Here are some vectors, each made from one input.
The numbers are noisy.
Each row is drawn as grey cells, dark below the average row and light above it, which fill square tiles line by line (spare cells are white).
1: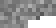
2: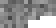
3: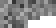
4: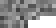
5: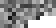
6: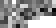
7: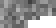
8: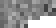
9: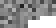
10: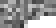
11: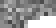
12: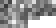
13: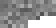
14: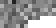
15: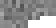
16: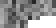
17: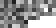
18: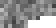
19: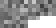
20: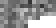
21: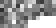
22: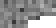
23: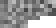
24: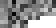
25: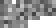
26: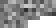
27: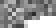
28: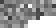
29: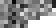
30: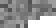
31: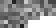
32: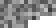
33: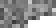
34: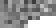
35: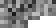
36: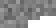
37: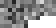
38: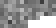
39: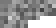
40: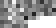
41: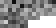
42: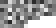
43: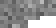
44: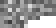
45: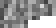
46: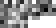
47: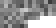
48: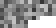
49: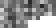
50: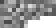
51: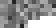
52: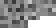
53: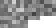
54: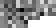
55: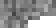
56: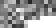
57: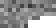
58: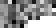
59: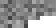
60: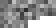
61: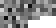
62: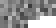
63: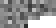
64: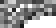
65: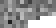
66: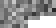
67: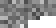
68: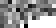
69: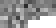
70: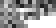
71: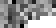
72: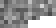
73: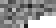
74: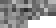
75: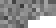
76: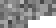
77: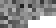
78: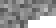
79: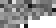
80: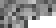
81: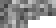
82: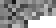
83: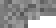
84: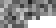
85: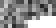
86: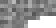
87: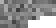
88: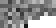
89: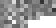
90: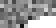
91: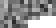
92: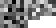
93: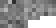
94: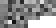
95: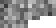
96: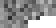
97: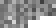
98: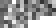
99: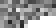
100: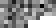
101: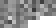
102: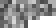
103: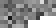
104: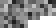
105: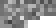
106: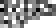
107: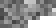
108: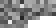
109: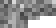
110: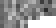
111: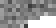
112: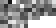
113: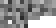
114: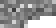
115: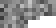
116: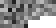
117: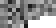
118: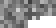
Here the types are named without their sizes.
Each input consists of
a point on a line, together with either a point on a line, or three true/false values.
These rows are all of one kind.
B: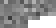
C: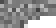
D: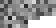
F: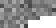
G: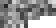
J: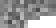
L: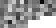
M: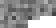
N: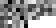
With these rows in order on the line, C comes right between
G and N.
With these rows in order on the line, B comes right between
D and L.
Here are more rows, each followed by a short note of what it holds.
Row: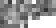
a point on each of two lines
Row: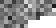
a point on each of two lines
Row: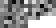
a point on a line and three true/false values
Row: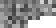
a point on each of two lines
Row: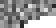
a point on a line and three true/false values
